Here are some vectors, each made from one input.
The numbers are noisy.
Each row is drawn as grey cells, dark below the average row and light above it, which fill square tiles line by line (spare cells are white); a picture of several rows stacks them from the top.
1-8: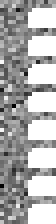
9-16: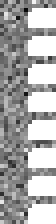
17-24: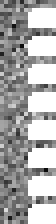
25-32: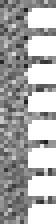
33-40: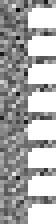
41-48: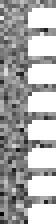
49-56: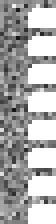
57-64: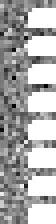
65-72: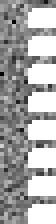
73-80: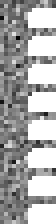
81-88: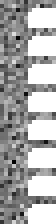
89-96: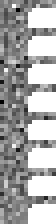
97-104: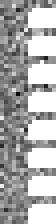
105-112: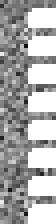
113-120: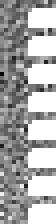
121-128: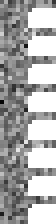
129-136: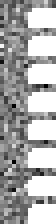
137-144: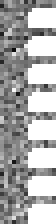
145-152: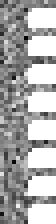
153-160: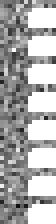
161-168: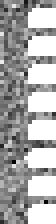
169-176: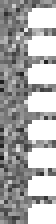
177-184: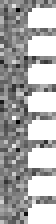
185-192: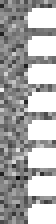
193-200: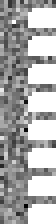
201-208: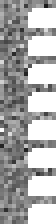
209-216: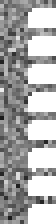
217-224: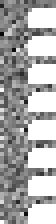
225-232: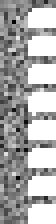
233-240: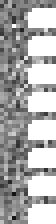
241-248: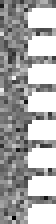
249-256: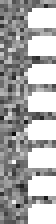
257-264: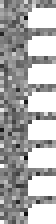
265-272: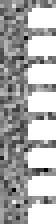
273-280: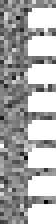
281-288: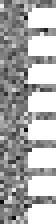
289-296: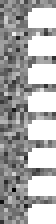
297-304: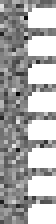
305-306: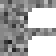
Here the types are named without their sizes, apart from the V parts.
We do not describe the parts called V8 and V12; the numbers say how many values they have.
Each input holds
a node of a tree, together with either a label and a value of V12, or a value of V8.
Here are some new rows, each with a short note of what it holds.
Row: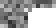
a node of a tree and a value of V8
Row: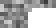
a node of a tree and a value of V8
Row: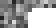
a label, a node of a tree and a value of V12
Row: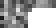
a label, a node of a tree and a value of V12
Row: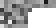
a node of a tree and a value of V8
